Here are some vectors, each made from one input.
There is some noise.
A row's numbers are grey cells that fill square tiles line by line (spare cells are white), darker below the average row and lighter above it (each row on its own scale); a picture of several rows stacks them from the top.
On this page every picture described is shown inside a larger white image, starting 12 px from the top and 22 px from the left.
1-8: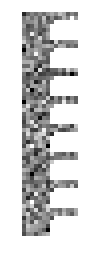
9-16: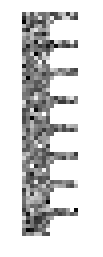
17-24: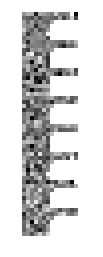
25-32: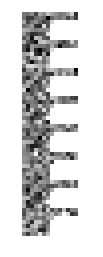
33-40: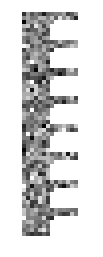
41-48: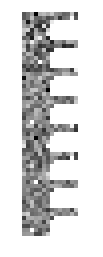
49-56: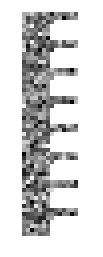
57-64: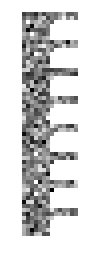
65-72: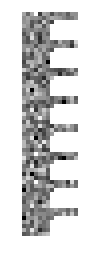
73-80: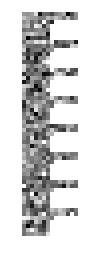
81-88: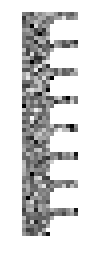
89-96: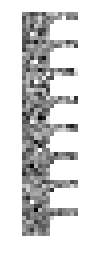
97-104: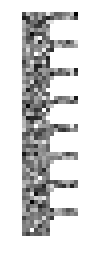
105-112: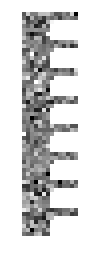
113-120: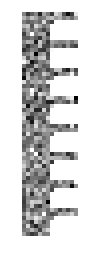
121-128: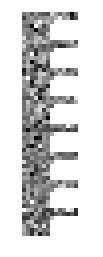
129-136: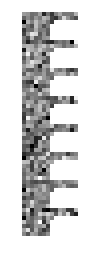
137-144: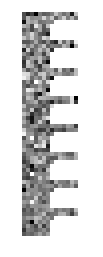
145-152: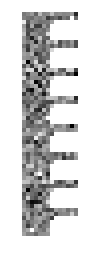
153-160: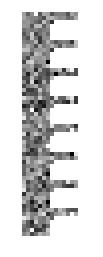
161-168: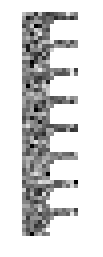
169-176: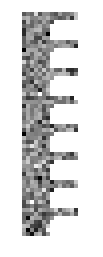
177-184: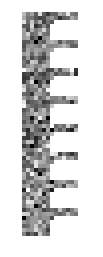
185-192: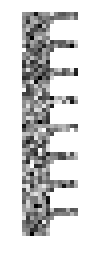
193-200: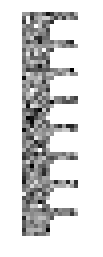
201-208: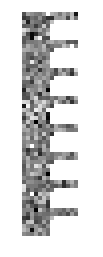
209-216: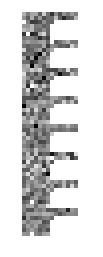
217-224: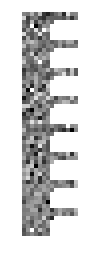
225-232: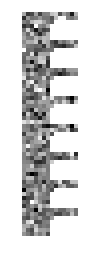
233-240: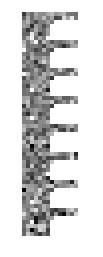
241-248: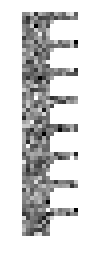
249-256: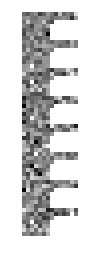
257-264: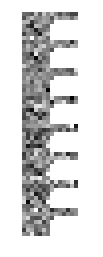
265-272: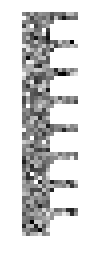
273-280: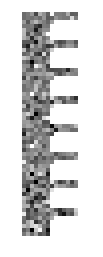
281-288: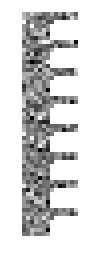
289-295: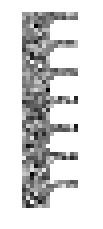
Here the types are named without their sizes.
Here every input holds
a label, a point on each of two lines and a true/false value.
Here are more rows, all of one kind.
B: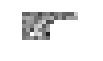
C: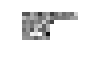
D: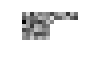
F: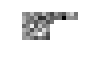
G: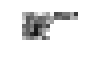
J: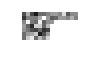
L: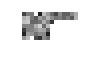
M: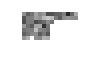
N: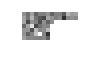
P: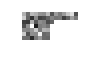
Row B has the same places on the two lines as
C, F and N.
